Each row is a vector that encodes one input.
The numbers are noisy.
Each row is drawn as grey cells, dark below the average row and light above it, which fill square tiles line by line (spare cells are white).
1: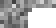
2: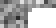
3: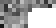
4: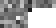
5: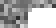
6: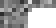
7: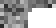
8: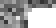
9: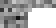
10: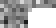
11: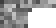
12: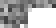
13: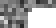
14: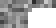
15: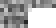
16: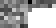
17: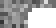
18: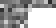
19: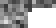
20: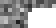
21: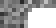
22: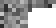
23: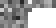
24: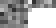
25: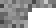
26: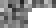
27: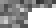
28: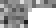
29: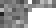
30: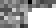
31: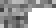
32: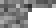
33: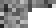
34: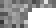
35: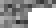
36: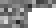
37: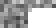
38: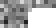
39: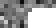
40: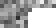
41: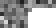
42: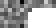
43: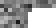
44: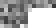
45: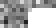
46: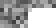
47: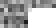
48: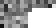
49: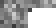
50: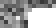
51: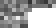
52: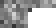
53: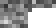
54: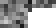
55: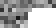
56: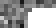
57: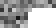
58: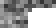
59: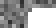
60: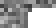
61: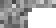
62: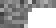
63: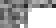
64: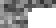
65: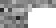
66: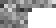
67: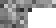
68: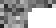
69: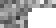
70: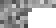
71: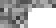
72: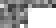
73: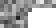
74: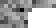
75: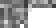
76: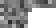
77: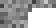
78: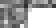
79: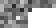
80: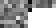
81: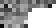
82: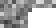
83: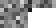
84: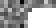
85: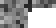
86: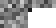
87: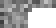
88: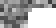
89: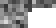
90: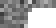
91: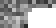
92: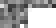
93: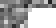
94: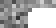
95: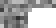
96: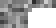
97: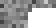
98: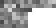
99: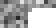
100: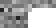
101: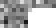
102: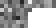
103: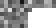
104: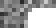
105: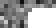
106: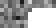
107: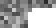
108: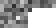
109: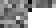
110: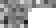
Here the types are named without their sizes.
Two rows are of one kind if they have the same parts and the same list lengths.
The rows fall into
2 kinds.
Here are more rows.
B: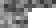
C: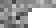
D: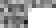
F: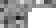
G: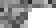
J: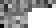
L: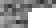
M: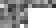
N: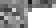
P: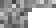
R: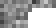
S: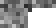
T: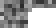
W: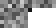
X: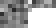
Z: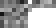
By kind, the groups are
B, D, L, M, T, X
C, F, G, J, N, P, R, S, W, Z

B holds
a point on a line.
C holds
a point on a line and three true/false values.
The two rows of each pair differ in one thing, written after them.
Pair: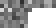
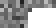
one of the three true/false values
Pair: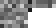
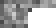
the place on the line
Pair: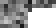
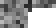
one of the three true/false values
